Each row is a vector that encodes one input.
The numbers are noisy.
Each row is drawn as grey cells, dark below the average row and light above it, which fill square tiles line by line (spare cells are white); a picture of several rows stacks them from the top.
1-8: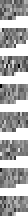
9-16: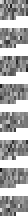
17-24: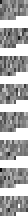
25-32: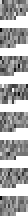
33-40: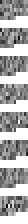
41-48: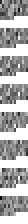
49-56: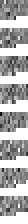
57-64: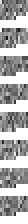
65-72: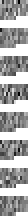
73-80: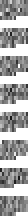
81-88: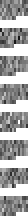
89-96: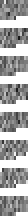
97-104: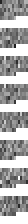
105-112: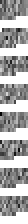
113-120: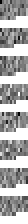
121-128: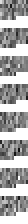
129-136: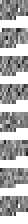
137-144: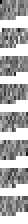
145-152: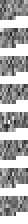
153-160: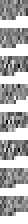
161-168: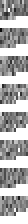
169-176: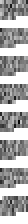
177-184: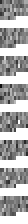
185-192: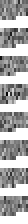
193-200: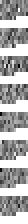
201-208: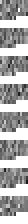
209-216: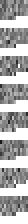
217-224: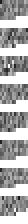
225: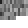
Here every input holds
one of 5 labels, together with either a fixed value, or four true/false values.
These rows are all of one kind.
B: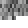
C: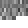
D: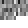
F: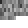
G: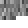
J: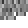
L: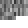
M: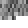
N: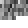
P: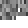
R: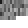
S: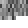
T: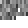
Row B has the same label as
M, N and S.
